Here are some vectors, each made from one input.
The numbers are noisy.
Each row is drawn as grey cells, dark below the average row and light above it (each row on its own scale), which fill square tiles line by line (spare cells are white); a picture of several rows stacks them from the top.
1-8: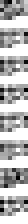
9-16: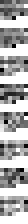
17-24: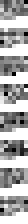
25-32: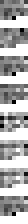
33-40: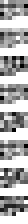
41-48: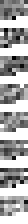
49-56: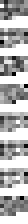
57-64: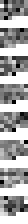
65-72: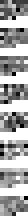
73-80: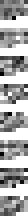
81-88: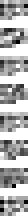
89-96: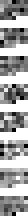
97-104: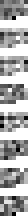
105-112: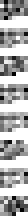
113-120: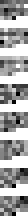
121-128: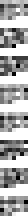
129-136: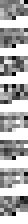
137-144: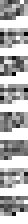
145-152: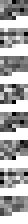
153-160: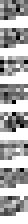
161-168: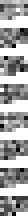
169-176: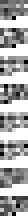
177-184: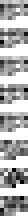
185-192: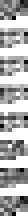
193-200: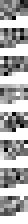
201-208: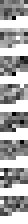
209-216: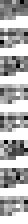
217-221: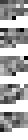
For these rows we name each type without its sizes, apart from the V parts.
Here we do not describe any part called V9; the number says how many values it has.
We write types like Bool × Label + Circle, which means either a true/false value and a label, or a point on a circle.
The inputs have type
Bool × Bool × Bool + (Tree + Unit) × V9.
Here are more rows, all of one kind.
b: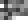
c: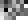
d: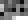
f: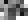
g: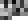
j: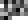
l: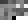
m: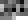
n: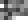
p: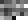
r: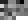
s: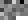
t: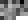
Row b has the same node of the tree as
n, p and r.
